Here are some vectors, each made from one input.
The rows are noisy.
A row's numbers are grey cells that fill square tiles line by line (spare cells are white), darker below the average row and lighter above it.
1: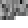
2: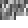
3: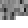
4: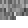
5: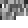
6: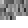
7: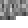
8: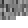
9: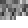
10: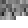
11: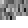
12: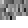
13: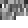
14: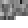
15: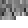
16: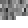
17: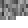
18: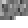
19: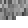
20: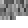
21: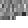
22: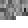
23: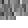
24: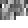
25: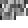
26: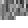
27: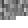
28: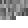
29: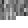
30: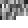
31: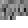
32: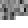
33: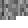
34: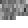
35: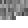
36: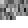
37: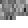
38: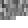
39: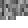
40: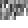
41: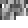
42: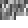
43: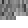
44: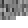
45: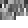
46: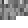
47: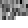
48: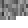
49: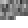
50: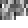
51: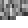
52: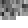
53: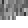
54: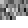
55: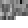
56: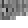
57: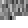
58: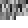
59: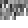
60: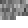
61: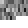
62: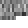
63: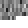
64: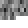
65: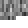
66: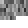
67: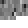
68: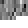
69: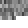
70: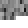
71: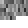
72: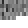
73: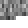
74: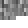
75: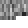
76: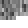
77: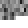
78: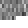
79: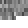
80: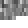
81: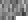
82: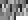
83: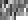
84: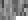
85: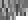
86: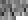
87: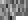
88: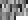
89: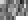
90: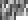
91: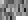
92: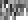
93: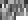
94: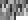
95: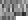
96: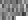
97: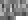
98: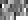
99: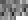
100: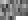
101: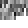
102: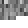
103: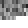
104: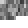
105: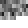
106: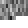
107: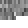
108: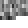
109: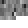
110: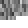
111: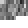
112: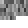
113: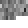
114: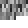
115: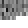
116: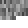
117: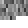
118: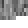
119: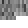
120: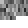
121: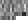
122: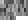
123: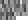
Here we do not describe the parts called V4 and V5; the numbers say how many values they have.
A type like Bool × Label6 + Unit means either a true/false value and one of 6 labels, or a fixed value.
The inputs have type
Bool × (Line6 + V4) + V5.
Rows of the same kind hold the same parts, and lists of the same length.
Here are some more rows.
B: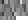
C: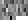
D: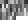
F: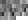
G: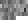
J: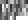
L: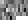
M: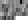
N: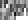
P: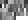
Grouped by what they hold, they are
B, F
C, G, L, M
D, J, N, P

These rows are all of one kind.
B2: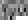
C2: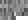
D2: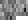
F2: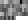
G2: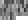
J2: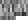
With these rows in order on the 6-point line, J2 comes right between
C2 and D2.
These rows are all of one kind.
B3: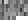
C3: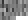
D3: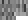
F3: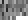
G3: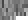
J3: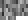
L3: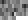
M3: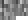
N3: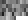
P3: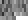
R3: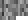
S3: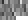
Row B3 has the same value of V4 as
M3 and S3.
